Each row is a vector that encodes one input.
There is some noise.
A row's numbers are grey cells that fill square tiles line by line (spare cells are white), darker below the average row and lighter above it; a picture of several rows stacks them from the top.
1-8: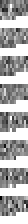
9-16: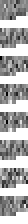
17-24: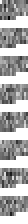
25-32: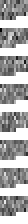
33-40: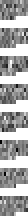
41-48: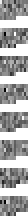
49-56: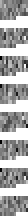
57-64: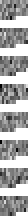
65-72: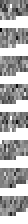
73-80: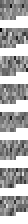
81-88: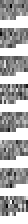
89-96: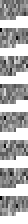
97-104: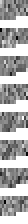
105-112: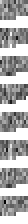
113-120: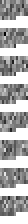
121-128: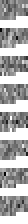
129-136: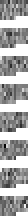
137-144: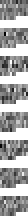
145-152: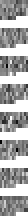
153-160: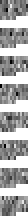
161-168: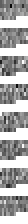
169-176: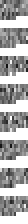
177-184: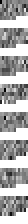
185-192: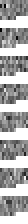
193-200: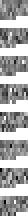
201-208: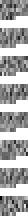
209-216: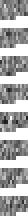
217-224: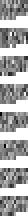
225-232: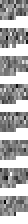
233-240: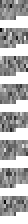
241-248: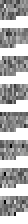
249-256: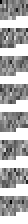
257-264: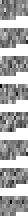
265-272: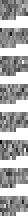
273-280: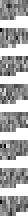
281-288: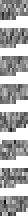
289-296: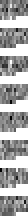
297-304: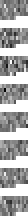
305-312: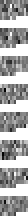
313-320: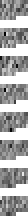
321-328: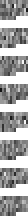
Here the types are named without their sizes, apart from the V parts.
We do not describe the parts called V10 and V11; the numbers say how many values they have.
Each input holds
a value of V11, together with either a point on a circle and a true/false value, or a value of V10.
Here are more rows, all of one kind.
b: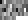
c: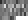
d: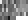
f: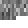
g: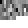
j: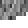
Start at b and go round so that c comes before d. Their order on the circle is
b, j, c, f, d, g.
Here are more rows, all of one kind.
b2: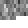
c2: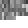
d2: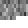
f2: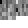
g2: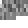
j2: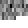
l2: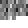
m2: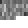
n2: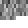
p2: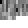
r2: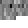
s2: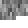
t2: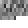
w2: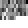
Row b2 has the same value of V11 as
d2, n2 and w2.
